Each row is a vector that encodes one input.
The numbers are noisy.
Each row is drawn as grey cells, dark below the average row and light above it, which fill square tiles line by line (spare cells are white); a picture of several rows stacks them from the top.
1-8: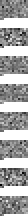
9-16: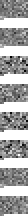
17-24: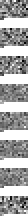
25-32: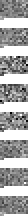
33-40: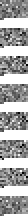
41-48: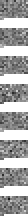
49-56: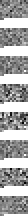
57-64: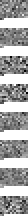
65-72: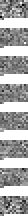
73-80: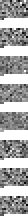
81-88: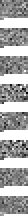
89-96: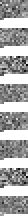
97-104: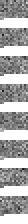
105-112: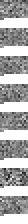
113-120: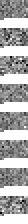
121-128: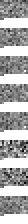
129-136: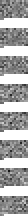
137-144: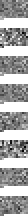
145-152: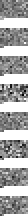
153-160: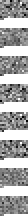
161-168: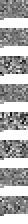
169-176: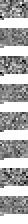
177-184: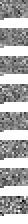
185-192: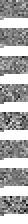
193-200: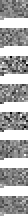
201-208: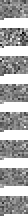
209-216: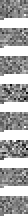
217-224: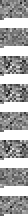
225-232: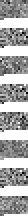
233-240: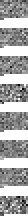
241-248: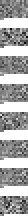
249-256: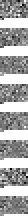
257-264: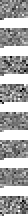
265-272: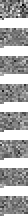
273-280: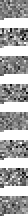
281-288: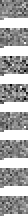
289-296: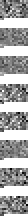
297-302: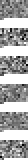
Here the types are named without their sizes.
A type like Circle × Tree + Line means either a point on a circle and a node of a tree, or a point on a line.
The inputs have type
Bool × Tree + List(Line).
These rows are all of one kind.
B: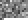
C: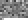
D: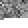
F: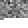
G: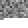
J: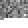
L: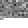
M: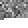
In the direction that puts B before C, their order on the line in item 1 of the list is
B, M, D, F, J, G, C, L.
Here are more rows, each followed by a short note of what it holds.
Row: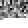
the empty list
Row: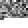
a node of a tree and a true/false value
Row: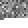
a list of one item
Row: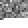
a list of two items
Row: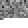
a list of three items
